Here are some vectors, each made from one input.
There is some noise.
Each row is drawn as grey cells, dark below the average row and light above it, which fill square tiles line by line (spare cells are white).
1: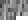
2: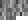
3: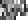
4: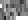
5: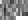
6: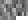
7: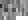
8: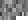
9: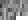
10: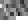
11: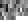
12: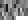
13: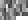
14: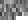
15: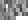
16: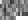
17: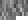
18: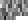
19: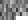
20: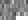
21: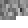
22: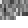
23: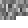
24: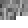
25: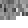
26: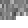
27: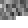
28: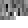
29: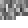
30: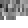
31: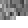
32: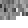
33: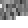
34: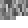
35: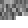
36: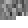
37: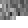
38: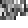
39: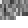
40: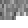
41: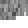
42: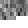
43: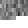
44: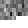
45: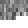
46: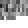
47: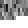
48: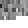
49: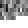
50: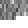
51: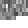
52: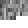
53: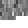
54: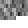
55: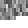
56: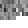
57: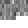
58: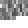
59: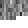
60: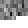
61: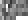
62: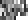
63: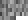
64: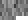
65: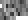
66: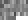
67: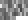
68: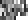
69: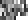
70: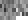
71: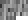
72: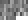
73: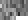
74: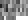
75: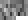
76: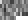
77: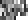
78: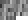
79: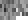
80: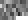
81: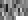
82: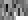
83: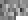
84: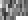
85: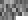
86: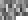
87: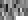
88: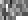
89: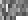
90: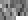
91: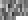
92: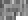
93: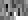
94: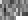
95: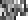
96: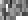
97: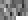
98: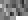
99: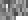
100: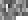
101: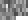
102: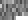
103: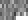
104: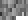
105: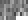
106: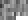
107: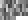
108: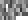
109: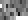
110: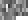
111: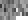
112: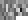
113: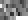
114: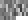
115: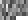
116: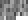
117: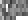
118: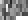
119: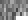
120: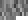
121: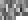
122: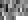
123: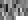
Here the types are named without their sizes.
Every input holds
a list of points on a line.
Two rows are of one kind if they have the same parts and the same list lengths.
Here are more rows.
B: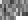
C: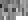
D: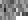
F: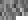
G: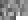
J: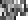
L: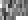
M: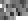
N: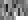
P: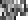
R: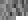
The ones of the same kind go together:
B, C, D, N
F, M, R
G, L
J, P

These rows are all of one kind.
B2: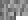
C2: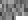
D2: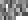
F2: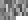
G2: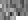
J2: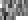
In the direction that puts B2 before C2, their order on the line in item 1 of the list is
J2, D2, F2, B2, C2, G2.
